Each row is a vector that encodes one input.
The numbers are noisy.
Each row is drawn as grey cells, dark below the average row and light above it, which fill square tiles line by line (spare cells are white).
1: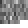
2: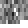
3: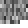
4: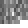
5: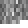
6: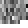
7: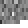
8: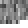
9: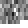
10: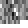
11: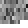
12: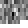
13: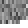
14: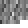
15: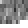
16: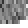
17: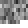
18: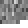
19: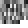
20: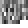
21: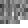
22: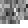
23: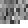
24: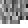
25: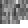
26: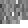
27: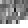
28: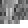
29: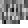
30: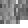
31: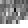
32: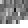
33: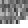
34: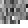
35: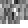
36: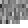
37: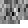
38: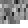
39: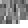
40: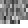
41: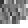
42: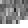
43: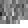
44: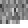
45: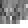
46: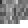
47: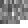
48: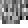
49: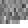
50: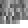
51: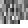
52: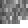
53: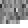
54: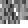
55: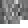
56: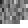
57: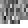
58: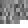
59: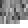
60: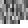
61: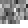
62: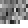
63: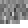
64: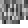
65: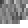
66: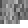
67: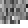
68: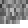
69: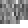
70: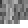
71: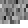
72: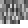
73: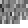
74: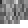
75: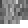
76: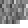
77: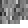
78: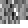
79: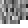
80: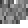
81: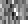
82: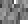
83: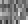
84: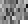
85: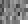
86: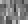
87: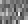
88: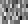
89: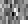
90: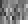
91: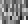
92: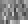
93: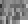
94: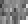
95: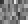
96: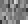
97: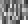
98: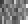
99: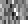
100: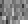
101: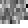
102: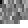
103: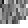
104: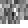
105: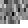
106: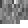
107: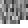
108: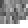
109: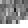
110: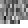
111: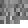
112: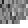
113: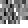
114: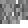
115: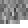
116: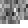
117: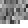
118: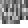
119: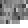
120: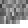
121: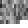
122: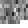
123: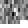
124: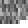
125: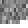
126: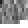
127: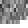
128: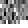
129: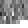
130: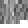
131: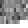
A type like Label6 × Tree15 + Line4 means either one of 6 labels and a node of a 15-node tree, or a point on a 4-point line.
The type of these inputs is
Bool × (Line4 × Line6 + Unit) + Line7.
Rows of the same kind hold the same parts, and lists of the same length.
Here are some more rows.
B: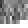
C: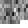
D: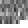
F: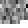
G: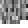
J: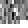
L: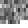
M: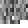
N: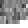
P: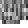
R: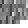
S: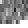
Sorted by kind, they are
B, N, R
C, F, G, J, L, M, P
D, S

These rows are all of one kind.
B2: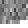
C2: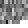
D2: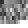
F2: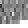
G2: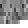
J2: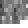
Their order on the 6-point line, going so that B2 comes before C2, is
B2, F2, C2, G2, D2, J2.
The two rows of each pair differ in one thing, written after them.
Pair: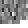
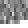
the true/false value
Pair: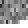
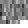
the place on the 4-point line
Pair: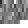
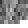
the true/false value
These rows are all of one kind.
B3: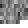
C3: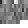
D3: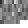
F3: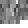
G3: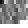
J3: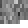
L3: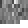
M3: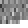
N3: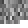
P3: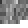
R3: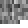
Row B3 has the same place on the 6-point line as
J3 and N3.
